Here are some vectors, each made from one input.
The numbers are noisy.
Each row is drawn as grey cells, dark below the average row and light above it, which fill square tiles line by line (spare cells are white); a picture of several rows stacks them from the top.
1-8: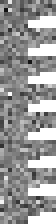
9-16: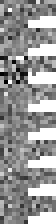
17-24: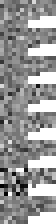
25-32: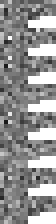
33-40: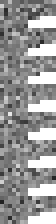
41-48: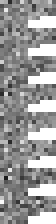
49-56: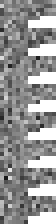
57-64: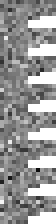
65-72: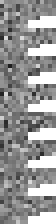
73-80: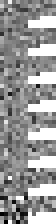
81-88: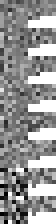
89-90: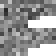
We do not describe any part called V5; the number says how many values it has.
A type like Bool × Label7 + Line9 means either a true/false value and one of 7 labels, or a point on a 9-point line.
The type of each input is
List2(Bool × V5).
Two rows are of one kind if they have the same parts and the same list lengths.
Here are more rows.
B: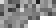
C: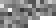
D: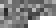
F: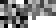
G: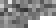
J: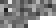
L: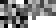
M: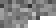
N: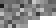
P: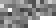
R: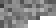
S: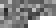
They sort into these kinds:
B, M, N, R
C, D, G, J, P, S
F, L

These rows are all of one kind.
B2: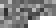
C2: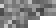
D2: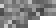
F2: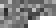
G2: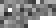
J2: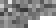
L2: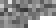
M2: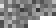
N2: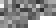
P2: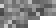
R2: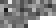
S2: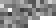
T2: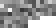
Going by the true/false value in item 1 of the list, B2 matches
F2, G2 and R2.
